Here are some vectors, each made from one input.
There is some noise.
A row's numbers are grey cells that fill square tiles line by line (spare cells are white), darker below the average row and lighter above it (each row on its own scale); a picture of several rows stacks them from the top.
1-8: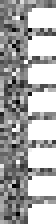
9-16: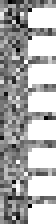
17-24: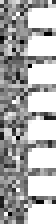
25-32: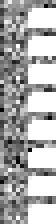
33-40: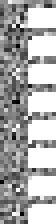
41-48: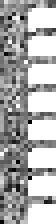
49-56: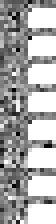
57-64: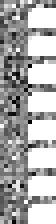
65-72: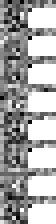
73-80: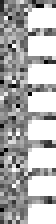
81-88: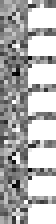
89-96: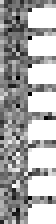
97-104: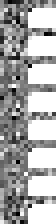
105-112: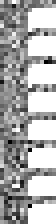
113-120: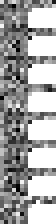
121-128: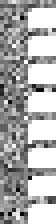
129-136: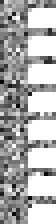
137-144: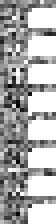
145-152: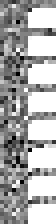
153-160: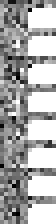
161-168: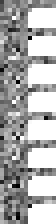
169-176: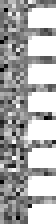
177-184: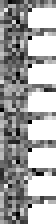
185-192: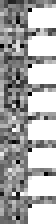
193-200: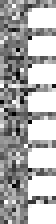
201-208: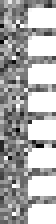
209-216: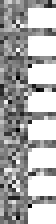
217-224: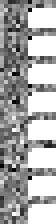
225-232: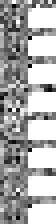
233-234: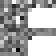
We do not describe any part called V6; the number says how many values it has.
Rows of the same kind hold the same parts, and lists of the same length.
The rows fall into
3 kinds.
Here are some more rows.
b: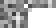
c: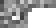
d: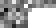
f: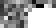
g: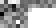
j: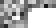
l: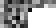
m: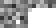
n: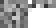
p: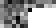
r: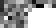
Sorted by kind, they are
b, c, d, g, j, m, n
f, r
l, p

